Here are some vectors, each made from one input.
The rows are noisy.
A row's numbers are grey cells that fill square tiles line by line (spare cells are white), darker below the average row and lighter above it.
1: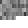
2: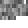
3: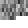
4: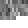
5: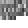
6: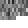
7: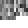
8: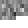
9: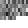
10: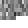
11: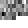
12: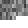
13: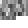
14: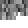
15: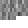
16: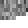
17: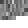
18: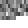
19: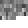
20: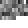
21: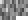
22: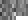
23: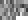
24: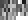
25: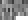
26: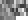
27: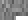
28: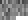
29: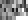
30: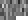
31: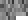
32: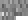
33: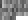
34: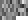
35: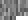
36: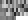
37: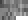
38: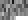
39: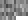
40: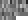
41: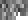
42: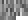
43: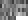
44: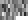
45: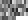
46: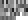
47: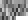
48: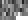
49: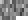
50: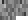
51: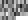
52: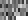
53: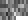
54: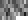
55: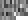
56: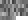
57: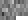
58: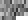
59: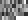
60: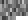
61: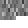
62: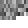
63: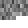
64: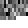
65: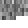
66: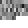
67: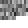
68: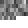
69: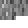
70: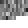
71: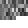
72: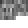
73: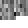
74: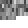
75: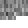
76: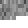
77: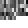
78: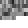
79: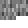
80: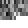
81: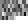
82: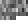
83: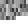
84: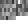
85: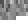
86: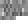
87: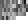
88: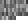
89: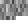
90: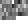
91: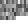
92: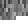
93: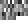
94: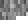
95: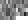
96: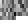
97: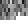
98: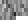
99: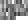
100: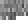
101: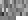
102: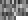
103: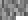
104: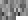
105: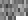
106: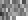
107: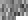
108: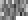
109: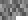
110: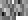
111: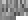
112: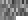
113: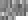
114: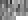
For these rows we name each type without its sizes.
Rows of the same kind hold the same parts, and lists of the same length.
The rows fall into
2 kinds.
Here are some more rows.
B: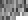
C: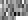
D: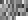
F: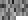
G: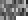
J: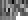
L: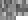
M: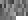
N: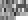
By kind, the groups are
B, F, L, M
C, D, G, J, N

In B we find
two labels.
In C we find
a label and a node of a tree.
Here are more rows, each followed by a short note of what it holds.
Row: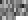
a label and a node of a tree
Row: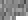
a label and a node of a tree
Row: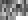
a label and a node of a tree
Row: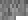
a label and a node of a tree
